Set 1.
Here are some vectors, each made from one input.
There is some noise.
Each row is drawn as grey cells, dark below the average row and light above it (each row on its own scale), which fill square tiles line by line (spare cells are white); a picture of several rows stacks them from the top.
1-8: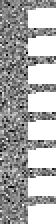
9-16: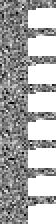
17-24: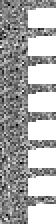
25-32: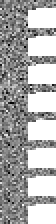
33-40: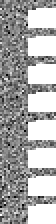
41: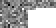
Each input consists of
one of 8 labels.
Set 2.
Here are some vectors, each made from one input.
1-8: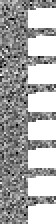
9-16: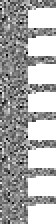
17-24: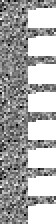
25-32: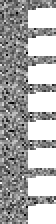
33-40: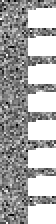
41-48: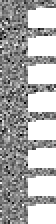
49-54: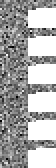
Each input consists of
one of 8 labels.
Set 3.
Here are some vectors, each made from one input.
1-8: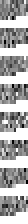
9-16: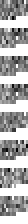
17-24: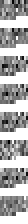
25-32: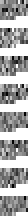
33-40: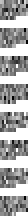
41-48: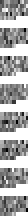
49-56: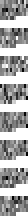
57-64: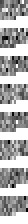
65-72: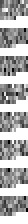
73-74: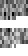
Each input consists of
either a fixed value, or three true/false values.
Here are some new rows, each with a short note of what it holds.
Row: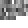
three true/false values
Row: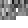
three true/false values
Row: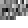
three true/false values
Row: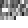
three true/false values
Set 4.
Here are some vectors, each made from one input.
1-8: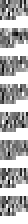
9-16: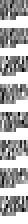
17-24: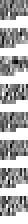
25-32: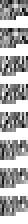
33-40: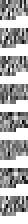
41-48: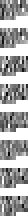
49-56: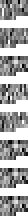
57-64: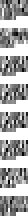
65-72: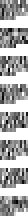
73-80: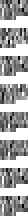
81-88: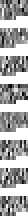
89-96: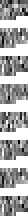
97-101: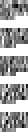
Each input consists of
three true/false values.
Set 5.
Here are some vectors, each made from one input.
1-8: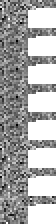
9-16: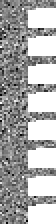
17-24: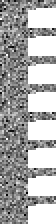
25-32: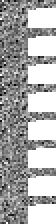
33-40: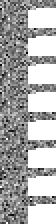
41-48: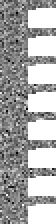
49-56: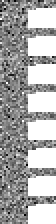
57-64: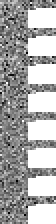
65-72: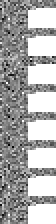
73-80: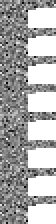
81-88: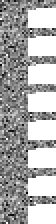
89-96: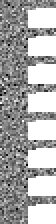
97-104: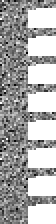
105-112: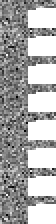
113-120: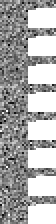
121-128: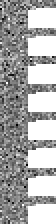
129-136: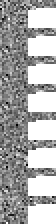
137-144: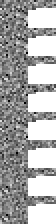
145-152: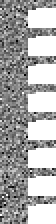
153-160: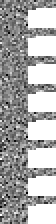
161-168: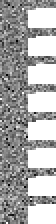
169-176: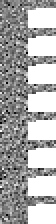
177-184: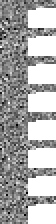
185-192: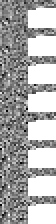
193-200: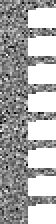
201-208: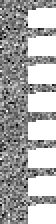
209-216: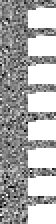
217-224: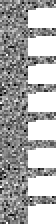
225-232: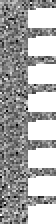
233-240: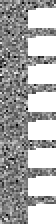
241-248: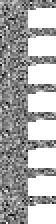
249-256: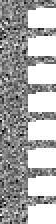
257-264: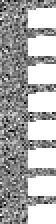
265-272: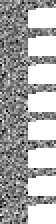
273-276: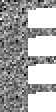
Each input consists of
one of 8 labels.
